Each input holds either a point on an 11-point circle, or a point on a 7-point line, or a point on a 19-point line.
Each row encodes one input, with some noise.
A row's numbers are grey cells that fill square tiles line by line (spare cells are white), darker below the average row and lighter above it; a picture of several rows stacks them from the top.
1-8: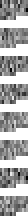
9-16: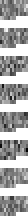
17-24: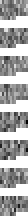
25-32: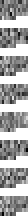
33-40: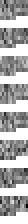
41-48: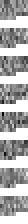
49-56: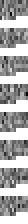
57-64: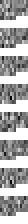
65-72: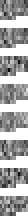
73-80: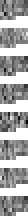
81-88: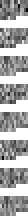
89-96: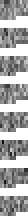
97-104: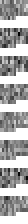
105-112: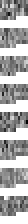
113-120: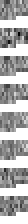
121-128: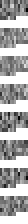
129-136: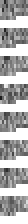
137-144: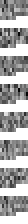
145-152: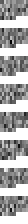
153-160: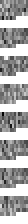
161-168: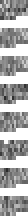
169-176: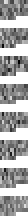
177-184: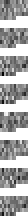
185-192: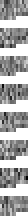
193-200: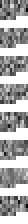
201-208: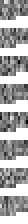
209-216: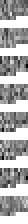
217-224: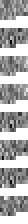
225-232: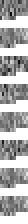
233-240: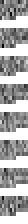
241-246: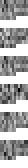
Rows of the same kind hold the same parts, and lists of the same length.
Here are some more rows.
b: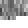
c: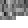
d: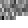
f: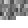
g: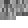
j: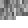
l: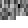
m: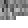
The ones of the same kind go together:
b, c, f, g, j, m
d
l

